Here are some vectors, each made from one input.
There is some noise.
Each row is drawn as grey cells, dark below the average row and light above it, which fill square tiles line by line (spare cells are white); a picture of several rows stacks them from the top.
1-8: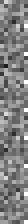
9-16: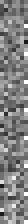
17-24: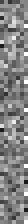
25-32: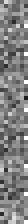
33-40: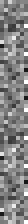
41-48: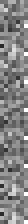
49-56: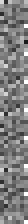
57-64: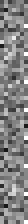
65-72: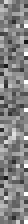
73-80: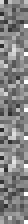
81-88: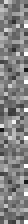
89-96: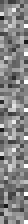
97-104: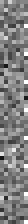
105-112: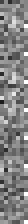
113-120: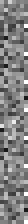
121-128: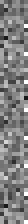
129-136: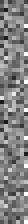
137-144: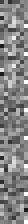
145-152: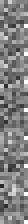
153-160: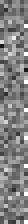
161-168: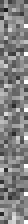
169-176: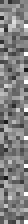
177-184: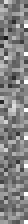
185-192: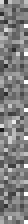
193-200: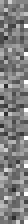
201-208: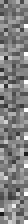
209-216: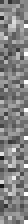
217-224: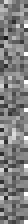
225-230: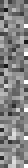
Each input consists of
a point on a 10-point line.
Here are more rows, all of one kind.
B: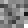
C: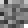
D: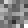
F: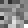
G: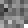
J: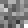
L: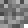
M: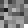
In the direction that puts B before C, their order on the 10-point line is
B, D, J, C, L, G, M, F.
